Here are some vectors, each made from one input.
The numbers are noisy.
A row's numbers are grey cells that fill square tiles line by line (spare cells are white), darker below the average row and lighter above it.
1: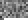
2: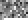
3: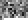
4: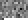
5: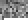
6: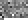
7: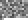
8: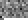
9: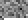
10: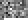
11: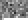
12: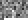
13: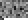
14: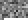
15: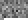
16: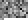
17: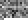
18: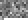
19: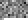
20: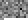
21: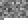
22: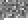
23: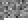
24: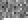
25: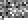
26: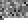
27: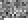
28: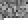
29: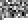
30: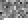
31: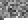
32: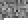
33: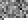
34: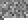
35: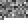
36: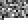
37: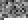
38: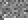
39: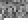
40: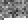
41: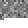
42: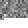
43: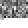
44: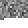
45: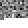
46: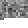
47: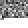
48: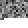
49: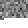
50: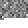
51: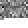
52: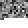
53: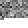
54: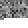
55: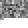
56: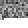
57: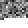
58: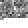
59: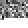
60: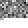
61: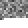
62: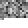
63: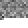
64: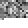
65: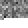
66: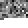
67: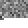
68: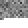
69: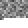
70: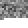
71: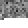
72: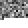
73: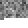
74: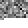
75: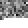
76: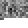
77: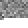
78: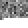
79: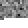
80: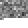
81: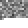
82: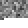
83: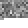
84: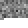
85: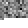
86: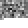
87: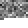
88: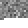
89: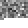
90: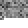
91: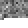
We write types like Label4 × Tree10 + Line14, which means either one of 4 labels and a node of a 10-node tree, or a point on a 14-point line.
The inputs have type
Label9 + Line5 × Line7 + Line6.
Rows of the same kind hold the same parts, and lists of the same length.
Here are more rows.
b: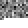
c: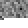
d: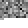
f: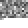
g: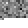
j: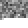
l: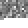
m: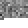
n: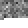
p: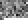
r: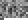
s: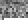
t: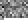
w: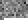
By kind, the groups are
b, f, j, l, m, r, t
c, d, g, p, w
n, s

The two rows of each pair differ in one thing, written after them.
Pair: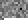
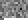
the place on the 7-point line
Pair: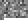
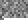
the place on the 7-point line
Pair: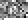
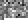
the place on the 5-point line
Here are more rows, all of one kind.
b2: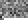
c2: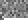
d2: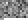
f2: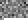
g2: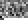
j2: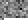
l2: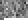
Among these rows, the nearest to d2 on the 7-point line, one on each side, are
b2 and f2.
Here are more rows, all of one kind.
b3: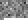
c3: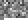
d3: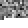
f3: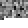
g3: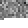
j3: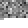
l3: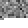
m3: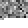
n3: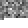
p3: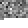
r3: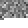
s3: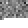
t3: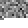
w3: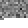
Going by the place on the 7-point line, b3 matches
j3, l3, m3 and w3.
